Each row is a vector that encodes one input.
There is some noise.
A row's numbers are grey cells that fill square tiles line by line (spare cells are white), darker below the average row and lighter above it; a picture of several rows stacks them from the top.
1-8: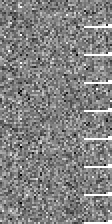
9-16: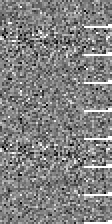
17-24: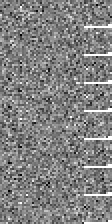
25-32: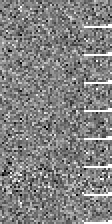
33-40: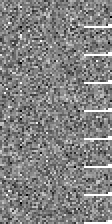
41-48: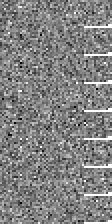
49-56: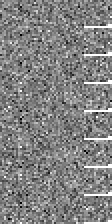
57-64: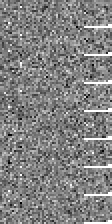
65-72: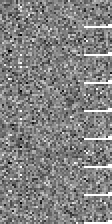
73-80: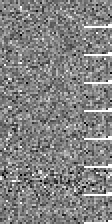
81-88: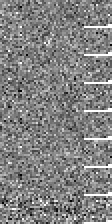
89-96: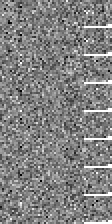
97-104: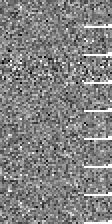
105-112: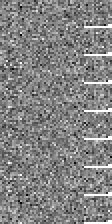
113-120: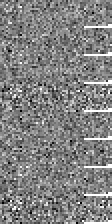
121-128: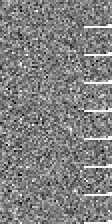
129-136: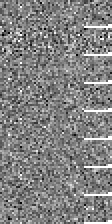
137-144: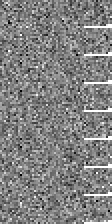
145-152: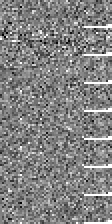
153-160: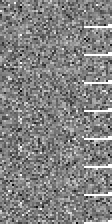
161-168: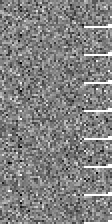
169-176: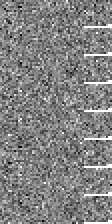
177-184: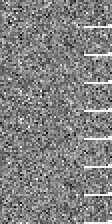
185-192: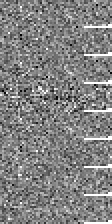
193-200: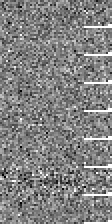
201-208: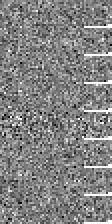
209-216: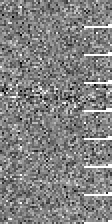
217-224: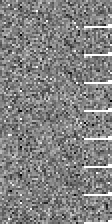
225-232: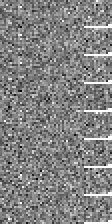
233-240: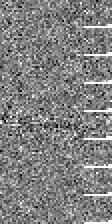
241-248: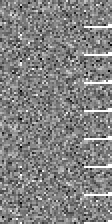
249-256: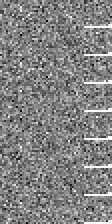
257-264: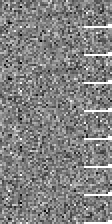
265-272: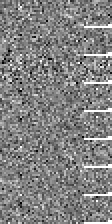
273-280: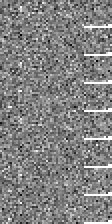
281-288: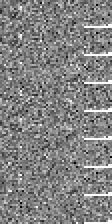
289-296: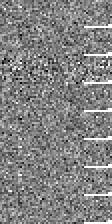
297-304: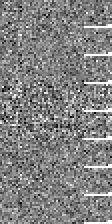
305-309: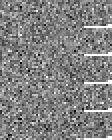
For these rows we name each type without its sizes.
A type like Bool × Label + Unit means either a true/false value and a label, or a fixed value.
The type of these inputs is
Bool × List(Circle).
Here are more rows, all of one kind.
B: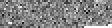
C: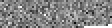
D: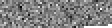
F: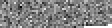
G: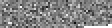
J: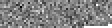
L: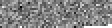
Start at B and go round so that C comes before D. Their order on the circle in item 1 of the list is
B, F, L, C, G, D, J.
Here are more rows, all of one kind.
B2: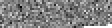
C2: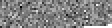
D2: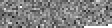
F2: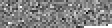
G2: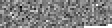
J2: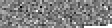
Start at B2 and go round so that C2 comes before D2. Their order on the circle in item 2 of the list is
B2, G2, F2, C2, J2, D2.
